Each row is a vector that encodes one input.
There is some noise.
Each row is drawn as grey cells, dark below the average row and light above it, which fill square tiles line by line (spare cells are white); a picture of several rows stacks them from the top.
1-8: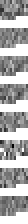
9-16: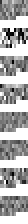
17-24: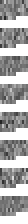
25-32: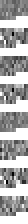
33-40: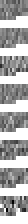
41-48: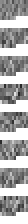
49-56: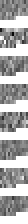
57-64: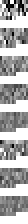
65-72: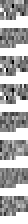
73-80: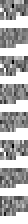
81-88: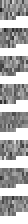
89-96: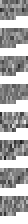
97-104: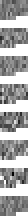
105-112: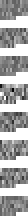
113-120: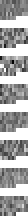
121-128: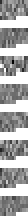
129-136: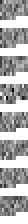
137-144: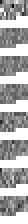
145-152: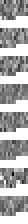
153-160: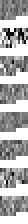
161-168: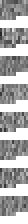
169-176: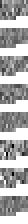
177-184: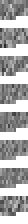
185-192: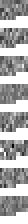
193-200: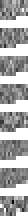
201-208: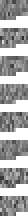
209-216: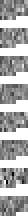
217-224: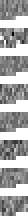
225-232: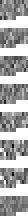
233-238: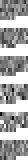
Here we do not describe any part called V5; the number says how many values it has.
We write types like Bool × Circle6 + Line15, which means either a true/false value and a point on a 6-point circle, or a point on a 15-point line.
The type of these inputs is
List3(Bool × V5).
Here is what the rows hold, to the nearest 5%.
All of them are lists of up to three items, each a true/false value and a value of V5: a few are empty, 15% hold one, 25% two and 60% three.
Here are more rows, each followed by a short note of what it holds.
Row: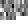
a list of one item
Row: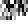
the empty list
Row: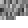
a list of two items
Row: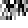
the empty list
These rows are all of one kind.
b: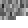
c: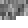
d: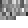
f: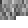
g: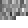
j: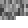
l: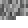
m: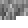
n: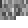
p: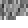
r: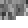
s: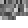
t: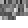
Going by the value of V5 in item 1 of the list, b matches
d, g, l and p.
